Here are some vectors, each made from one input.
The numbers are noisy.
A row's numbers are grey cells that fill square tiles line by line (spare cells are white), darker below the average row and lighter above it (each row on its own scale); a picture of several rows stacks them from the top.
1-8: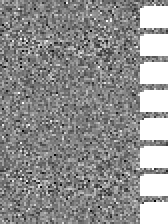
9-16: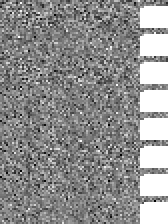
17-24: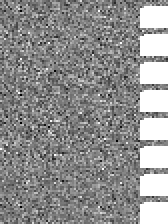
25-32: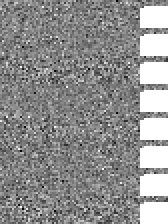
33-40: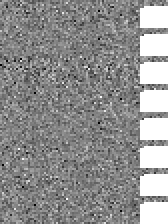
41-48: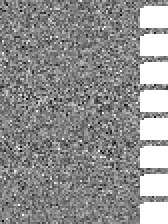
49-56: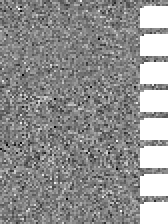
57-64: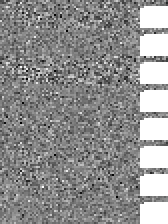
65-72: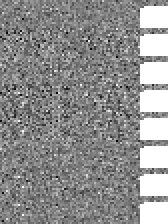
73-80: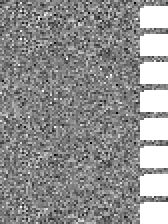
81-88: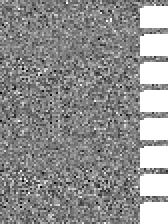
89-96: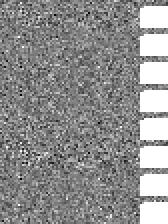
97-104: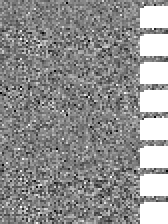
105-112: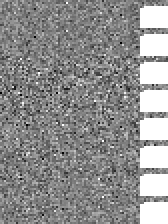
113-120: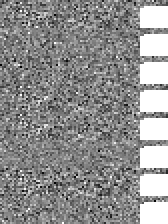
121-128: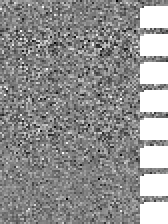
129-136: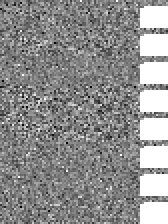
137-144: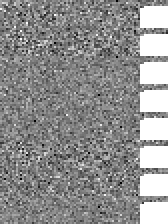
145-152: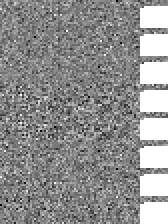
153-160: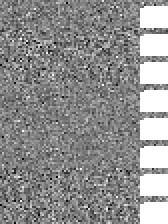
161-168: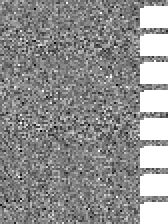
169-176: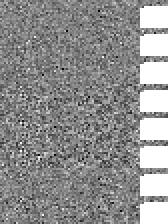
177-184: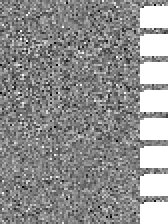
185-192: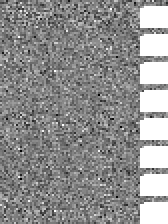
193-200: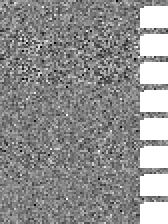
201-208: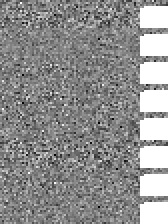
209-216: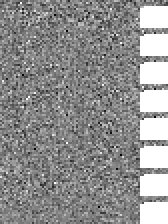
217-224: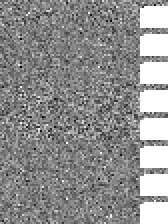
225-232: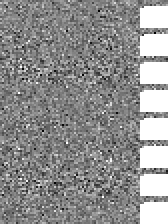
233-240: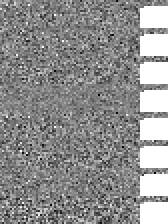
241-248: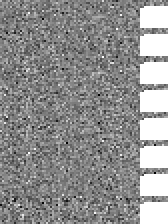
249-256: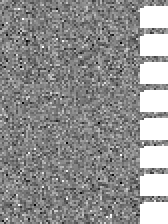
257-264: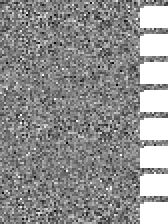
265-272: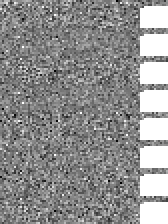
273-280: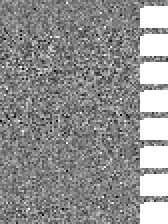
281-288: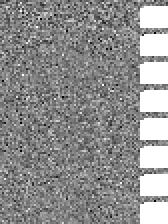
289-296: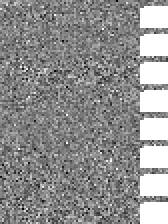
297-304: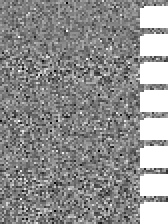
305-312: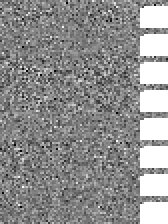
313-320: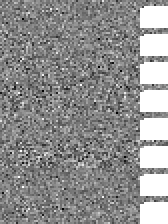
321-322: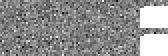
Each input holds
either two labels (each one of 7), or four true/false values.
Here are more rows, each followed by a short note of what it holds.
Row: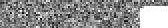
two labels (each one of 7)
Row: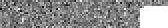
four true/false values
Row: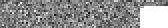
two labels (each one of 7)
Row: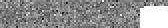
four true/false values
